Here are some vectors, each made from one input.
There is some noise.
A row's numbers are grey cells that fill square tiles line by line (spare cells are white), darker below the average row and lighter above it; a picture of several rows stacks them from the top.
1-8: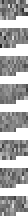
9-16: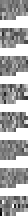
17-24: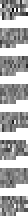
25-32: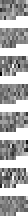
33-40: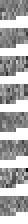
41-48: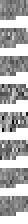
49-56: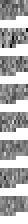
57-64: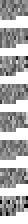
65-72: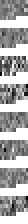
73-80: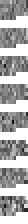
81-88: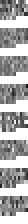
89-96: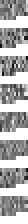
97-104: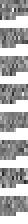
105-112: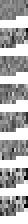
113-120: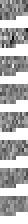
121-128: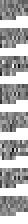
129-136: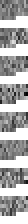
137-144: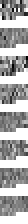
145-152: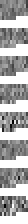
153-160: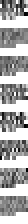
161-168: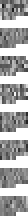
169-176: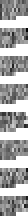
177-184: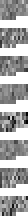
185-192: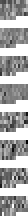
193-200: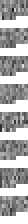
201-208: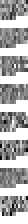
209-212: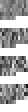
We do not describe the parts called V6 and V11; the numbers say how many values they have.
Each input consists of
either a node of a 10-node tree, a true/false value and a value of V6, or a value of V11.
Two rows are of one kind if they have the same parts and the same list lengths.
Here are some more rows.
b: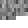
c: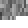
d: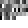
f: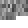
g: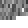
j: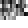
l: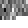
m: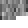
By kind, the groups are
b, c, d, l
f, g, j, m

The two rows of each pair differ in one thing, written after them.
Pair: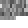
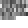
the node of the tree
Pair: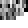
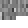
the node of the tree
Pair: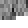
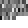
the true/false value
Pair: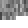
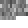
the true/false value
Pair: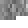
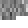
the node of the tree
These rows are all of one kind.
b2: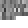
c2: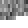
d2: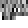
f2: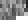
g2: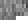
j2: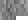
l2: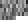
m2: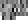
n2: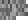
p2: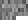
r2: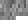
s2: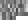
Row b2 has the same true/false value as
c2 and r2.
